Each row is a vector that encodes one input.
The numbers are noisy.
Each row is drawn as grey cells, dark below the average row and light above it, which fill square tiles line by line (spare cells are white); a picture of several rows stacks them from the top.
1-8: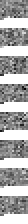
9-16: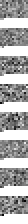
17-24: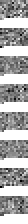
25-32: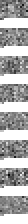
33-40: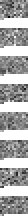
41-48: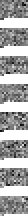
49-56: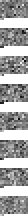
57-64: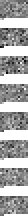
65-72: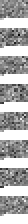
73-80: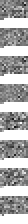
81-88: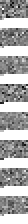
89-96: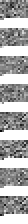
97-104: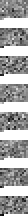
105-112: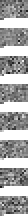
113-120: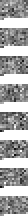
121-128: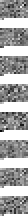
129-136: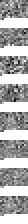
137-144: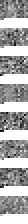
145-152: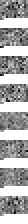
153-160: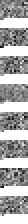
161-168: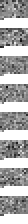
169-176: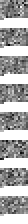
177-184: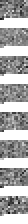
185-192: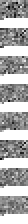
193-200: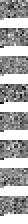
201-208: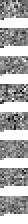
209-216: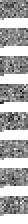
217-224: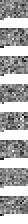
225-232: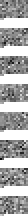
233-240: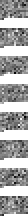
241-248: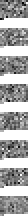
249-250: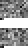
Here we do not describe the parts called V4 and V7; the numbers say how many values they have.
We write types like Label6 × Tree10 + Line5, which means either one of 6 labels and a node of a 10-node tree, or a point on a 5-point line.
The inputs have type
Bool × Line11 × (Unit + V4 × V7).
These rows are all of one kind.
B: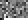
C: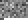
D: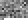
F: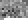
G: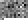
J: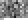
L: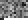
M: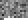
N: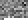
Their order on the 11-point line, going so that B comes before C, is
B, L, C, M, N, F, D, J, G.
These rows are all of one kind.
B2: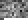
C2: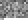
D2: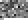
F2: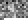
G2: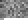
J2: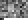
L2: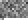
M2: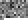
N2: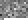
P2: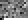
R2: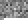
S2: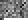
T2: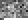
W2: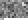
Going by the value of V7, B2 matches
G2, L2, M2 and P2.
